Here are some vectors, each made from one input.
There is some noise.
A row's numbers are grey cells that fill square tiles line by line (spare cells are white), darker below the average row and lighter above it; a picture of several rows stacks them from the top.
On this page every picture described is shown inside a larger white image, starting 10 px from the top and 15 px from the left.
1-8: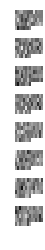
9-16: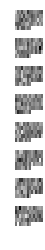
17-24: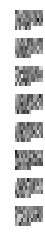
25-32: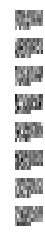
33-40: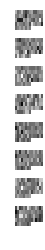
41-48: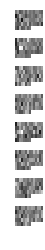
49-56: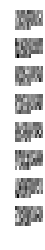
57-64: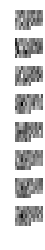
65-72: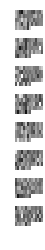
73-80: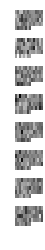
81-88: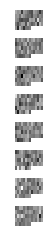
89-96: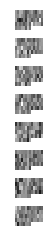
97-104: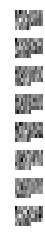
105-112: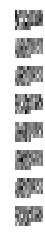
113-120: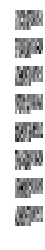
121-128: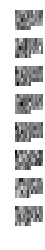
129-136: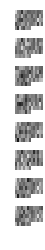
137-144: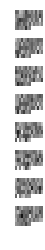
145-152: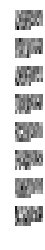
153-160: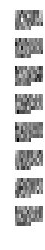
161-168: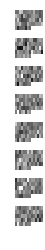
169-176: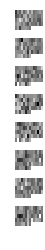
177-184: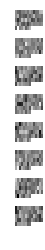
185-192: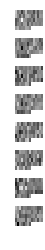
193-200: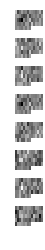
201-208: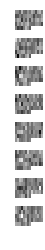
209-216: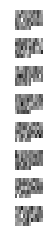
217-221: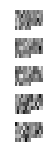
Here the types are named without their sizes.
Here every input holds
a point on a line and a node of a tree, together with either a fixed value, or three true/false values.
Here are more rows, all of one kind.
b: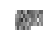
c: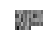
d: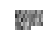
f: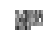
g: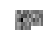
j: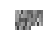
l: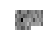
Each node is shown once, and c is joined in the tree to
d.
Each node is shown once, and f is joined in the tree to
g.
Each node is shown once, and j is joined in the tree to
b.
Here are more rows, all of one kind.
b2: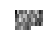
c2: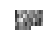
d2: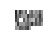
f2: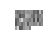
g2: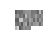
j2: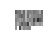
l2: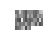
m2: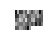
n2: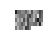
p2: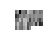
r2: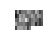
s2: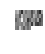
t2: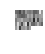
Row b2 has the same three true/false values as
m2, n2 and p2.
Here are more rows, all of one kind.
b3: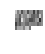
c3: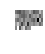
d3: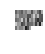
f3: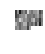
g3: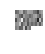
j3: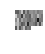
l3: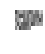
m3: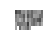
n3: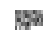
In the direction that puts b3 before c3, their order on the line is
l3, j3, g3, b3, c3, m3, f3, d3, n3.
